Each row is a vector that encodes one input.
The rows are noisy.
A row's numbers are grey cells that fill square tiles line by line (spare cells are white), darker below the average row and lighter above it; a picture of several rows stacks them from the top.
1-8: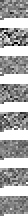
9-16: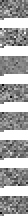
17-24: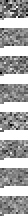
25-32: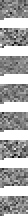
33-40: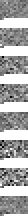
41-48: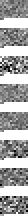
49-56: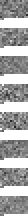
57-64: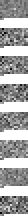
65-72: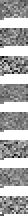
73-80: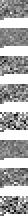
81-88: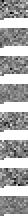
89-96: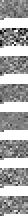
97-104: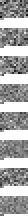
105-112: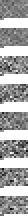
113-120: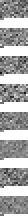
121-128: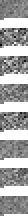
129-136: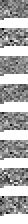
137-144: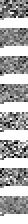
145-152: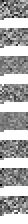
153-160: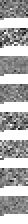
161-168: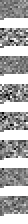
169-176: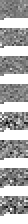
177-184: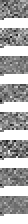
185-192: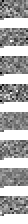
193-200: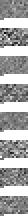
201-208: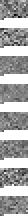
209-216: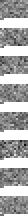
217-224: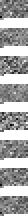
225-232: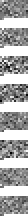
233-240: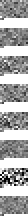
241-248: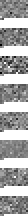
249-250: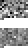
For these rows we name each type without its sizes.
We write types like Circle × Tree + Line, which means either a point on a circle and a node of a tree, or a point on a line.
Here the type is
(Circle + Unit) × Tree.
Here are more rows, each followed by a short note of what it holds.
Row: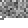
a point on a circle and a node of a tree
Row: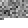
a node of a tree
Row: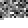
a point on a circle and a node of a tree
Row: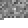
a point on a circle and a node of a tree
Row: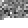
a node of a tree
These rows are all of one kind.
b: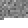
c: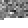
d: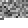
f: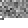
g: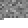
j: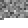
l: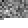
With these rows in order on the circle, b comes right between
f and l.
